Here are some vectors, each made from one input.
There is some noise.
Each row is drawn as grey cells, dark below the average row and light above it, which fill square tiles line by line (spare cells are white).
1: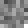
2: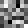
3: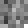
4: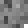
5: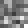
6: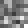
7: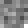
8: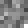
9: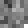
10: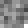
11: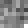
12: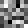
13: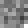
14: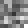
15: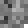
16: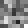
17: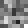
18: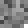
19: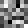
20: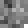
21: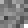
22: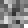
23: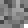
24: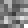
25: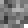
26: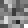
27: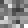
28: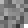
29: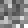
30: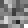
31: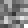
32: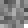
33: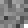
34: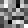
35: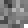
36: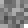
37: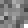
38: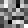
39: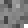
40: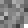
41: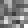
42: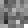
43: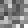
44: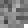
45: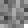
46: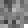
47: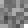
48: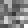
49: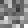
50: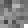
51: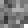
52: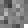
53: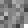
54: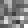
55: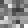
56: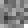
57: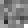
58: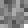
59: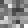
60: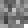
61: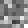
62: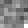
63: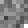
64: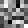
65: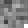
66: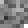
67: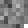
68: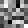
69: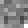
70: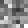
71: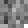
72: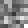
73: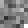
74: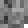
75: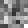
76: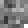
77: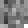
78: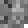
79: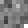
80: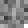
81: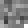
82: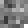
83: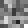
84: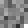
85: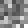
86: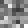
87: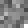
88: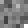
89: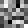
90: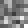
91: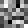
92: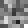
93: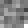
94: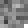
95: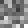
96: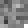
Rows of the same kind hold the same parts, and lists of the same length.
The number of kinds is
3.
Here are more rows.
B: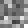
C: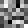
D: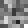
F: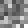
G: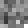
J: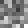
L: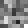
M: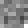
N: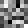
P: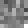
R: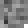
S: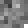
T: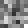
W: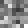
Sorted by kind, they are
B, D, F, J, L, T, W
C, N
G, M, P, R, S

